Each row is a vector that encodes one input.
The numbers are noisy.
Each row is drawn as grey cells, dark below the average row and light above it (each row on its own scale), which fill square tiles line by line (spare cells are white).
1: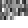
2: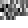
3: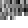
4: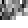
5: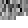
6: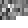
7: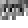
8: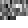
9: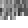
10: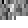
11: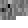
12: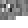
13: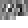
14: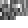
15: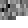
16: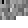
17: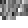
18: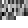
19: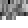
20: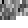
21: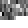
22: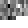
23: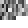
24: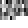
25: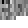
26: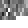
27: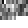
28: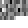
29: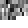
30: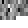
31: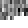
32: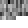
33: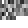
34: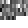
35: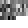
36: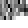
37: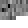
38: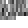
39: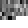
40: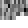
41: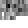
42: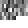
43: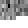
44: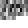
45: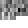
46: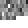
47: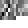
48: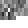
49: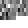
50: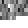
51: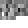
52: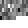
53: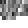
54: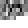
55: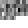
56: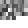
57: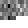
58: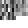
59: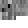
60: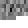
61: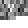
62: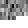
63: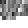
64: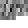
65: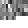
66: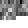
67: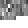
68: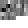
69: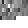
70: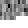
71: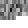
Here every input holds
either a fixed value, or one of 5 labels and four true/false values.
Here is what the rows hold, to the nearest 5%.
About 5% of them hold a fixed value. The rest hold one of 5 labels and four true/false values.
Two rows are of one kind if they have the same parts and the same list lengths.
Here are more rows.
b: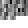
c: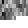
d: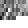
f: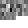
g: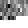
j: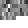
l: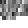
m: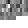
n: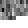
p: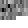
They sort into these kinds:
b, c, d, f, g, j, m, n, p
l

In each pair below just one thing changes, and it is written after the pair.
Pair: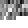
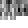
the label
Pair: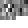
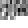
the label
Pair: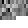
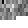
one of the four true/false values
